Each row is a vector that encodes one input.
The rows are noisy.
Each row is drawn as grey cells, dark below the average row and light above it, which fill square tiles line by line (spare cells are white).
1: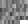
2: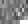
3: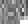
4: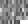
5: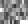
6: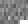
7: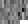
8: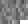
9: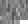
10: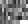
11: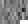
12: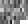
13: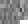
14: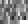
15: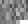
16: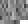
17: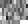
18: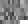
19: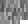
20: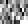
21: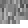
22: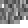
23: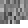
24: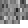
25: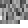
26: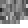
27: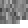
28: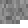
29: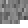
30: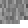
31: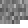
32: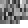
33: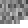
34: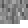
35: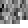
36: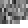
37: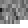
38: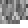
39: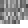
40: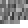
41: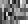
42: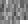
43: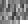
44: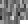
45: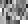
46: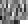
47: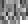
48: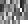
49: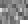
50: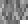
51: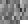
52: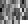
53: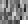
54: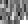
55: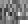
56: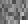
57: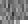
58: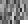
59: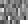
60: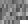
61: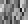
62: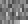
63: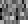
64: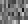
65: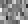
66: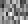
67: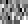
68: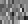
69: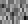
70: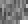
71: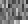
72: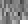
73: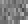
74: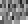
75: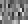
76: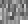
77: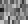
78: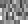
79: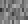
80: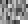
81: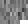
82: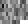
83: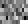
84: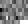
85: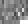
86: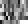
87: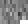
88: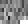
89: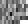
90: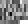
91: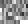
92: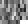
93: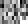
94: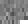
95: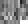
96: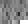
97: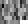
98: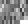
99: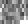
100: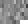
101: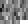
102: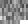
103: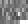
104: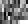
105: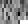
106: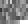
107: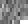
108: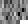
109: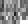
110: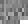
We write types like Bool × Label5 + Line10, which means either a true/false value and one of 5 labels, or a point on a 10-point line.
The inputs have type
Circle6 × (Circle6 + Unit) × Tree10.
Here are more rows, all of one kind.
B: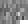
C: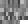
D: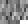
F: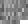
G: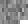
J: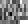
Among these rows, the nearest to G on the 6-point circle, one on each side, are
B and J.
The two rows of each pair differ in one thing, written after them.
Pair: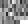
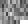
the place on one of the two 6-point circles
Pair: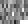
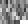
the place on one of the two 6-point circles
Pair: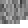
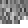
the node of the tree
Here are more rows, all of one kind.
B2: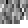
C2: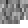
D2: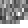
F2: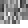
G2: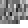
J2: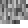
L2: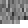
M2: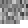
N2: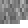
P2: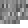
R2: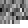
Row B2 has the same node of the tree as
D2, L2 and P2.
